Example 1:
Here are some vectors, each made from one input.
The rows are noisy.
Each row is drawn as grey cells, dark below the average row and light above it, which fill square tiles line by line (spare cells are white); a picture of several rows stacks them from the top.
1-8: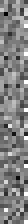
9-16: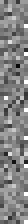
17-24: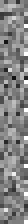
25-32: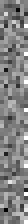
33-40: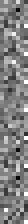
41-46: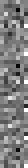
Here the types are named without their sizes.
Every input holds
a label and a point on a line.
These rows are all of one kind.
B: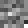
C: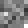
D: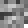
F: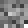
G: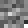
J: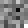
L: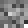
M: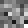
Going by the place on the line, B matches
C and G.
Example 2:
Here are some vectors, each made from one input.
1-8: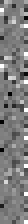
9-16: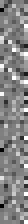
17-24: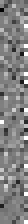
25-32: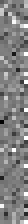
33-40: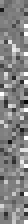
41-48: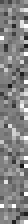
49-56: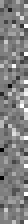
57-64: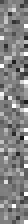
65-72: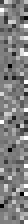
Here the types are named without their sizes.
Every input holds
a label and a point on a line.
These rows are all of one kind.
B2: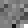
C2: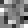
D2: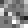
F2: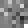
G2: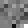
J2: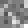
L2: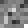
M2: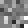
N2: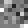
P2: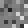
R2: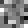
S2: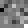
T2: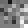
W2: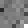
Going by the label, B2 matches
G2, S2 and W2.
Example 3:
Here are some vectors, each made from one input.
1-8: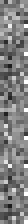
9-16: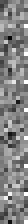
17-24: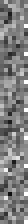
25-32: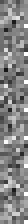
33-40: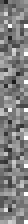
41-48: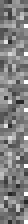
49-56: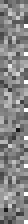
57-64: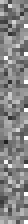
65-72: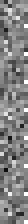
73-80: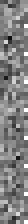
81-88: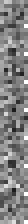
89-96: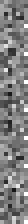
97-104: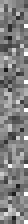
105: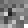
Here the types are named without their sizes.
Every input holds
a point on a circle and a label.
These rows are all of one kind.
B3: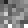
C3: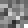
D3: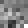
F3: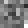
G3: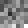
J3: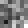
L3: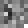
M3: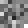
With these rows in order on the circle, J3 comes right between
L3 and M3.
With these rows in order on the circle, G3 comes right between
B3 and L3.
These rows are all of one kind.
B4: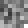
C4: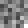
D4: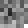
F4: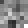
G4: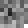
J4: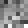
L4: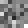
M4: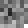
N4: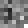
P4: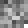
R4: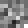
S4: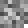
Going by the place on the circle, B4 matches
D4, G4, M4 and N4.
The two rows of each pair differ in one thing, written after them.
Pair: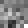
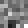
the label
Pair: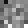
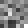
the place on the circle
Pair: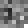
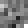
the place on the circle
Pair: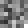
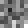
the label
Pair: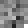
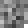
the place on the circle
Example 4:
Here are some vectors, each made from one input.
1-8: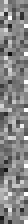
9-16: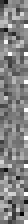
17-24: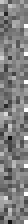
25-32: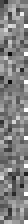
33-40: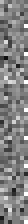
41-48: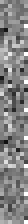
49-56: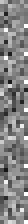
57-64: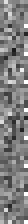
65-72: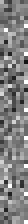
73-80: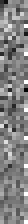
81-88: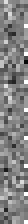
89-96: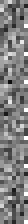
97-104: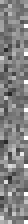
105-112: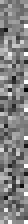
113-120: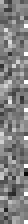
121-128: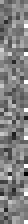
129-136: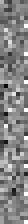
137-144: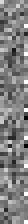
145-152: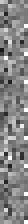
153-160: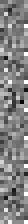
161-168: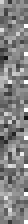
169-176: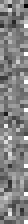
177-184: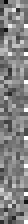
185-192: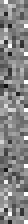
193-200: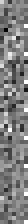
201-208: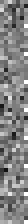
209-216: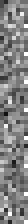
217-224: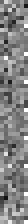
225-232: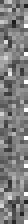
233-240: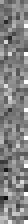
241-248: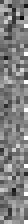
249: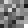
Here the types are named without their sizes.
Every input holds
a label and a point on a line.
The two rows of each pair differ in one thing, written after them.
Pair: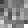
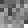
the label
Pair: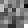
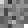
the place on the line
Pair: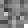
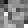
the place on the line
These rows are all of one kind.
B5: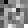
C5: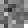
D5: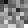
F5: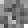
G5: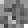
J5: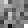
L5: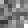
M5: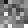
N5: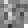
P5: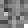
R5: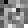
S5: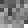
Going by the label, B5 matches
L5 and R5.
